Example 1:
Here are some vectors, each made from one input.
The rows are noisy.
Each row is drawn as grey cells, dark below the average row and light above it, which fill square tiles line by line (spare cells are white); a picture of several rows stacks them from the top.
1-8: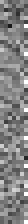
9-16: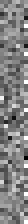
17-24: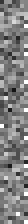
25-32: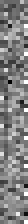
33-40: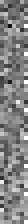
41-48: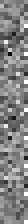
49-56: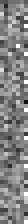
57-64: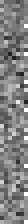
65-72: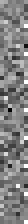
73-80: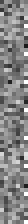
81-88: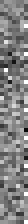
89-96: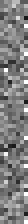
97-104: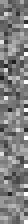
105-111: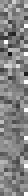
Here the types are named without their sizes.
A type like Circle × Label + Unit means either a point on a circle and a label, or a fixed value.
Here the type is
Tree.
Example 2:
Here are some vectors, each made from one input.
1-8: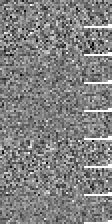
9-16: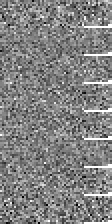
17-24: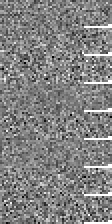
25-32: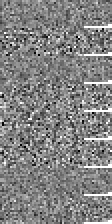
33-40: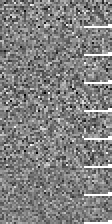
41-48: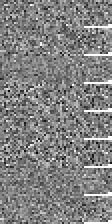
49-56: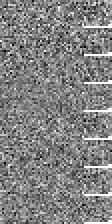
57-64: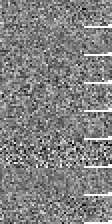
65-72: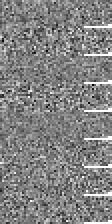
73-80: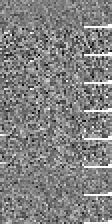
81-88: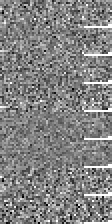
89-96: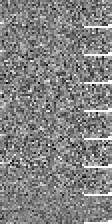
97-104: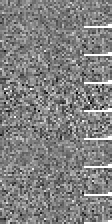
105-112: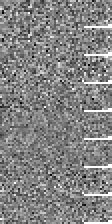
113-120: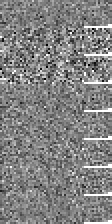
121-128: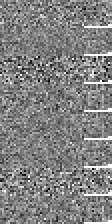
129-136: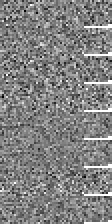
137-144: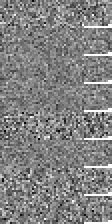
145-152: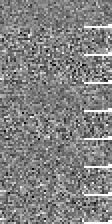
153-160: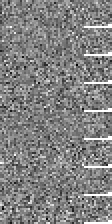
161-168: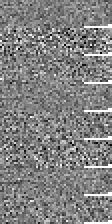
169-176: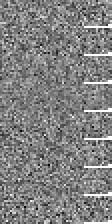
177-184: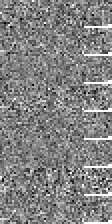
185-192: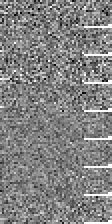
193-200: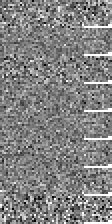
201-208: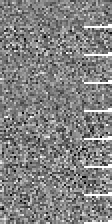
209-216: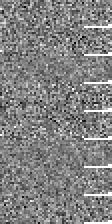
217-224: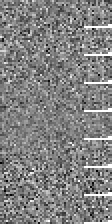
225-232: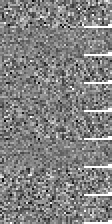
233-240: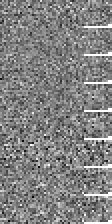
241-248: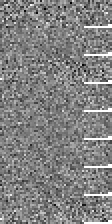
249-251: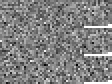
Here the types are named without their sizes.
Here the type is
Label.
